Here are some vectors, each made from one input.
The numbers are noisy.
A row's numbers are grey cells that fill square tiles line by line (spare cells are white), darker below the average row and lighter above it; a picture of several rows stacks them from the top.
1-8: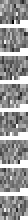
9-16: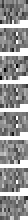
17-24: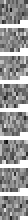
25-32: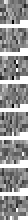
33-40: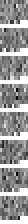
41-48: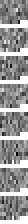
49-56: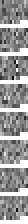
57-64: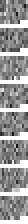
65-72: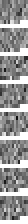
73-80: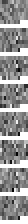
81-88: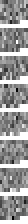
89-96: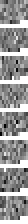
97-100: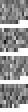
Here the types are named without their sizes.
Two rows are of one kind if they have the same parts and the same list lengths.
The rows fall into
2 kinds.
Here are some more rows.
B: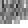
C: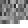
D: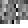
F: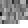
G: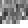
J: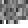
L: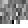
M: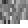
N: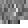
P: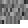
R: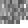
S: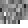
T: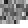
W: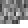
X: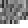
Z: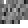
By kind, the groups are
B, G, L, M, N, R, S, T
C, D, F, J, P, W, X, Z

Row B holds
two labels and a node of a tree.
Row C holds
two labels.
